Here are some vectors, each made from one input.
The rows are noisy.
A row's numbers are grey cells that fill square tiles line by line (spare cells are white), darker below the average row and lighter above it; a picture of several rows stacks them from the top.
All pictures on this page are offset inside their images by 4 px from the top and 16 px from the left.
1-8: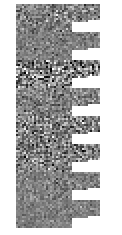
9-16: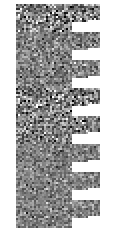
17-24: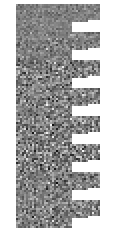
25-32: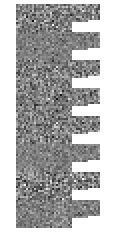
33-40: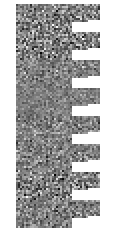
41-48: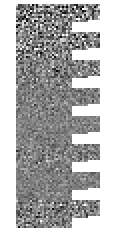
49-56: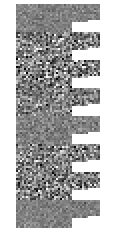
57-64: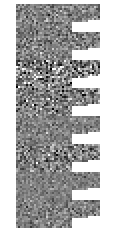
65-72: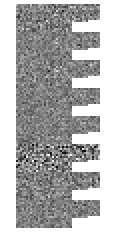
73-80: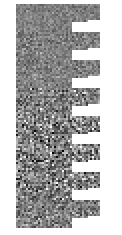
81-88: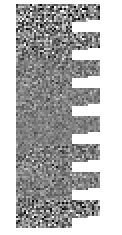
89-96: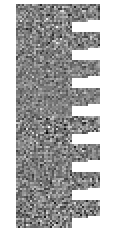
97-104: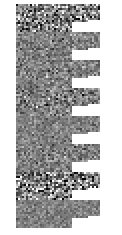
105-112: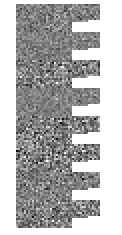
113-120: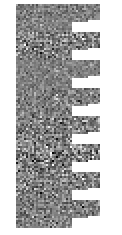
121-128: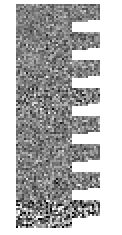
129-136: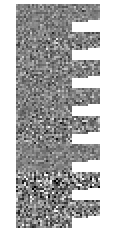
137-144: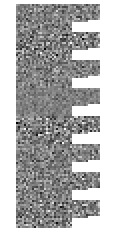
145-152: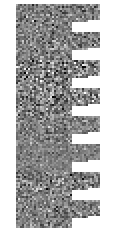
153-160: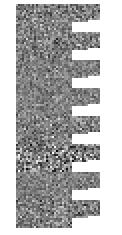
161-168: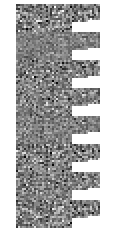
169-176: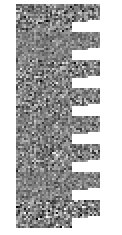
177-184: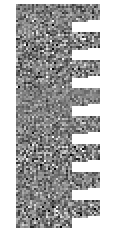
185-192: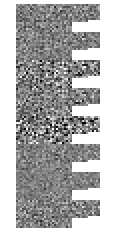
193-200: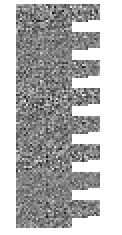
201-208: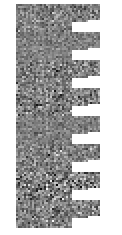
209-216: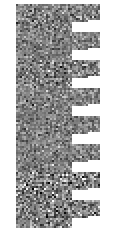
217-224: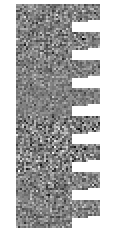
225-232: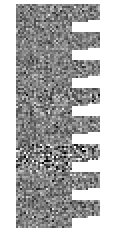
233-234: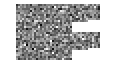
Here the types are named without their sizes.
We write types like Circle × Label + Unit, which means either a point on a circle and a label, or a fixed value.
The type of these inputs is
Line.
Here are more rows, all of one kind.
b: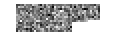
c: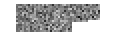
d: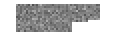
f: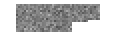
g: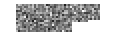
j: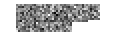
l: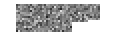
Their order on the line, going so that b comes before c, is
f, g, l, d, b, j, c.
